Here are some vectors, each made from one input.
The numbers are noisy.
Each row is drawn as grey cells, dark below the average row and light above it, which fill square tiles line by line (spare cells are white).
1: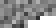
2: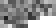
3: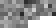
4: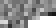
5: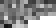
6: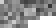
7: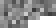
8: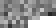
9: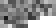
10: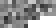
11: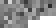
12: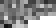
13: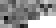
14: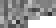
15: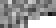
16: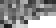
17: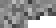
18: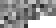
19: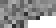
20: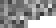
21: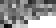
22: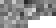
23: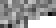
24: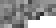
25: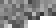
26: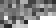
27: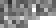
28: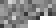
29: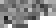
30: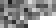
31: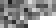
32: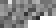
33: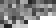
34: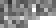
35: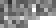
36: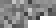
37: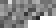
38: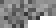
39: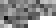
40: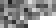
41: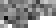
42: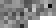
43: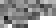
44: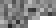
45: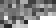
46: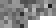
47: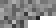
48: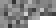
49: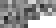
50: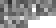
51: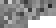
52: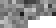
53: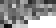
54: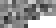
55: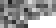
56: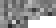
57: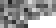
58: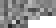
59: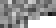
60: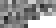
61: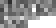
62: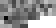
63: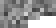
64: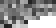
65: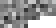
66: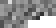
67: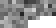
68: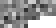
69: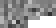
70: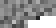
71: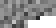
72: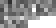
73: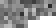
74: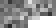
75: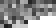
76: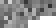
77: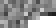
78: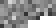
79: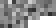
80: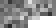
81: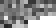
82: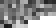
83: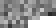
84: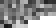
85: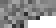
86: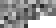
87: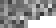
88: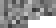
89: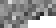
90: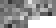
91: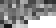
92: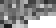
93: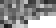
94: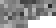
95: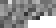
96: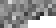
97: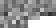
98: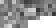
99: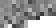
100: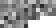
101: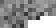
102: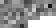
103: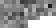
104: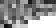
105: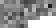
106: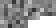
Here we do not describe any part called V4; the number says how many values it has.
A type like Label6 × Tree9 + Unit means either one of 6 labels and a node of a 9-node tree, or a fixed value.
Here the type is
Line3 × Line3 + List3(Line5) × V4.
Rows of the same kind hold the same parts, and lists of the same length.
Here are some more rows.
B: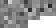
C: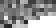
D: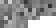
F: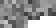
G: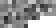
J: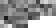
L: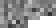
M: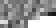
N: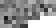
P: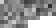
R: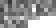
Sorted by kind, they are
B, D, G
C
F, J, M
L, N, P
R

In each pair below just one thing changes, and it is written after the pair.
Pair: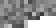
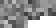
the place on the 5-point line in item 1 of the list
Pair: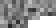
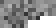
the value of V4
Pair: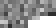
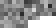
the value of V4
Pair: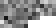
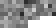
the value of V4
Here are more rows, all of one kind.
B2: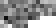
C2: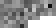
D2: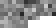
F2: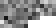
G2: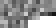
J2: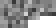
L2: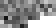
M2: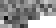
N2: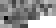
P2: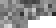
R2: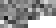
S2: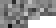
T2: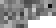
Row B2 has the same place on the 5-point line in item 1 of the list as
G2 and P2.
